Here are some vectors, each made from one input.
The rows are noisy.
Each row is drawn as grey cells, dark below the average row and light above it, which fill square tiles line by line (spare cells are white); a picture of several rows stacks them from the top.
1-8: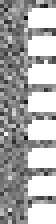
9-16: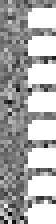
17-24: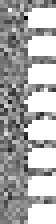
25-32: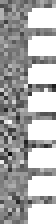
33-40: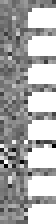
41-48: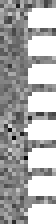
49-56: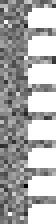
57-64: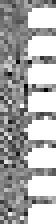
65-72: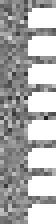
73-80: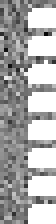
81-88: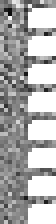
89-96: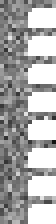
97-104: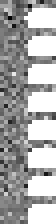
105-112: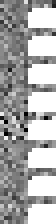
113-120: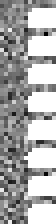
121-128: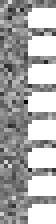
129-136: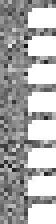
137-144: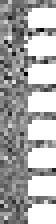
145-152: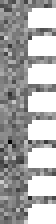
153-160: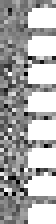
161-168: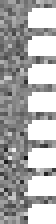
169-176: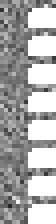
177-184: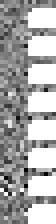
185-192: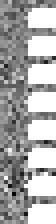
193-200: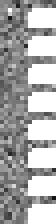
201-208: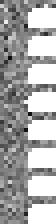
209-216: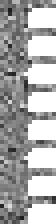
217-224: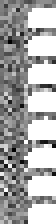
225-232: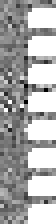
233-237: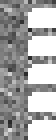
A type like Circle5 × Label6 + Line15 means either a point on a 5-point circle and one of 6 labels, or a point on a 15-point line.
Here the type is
(Label6 + Tree12) × Label11.
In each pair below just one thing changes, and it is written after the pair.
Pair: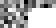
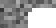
the label
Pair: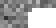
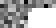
the node of the tree
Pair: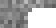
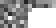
the label
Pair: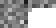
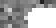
the node of the tree
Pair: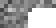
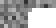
the label
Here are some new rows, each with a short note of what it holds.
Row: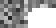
one of 6 labels and one of 11 labels
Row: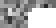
one of 11 labels and a node of a 12-node tree
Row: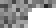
one of 6 labels and one of 11 labels
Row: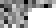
one of 6 labels and one of 11 labels
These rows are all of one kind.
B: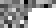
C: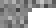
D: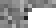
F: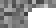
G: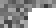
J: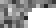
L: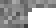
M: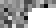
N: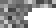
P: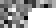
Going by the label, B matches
G and L.
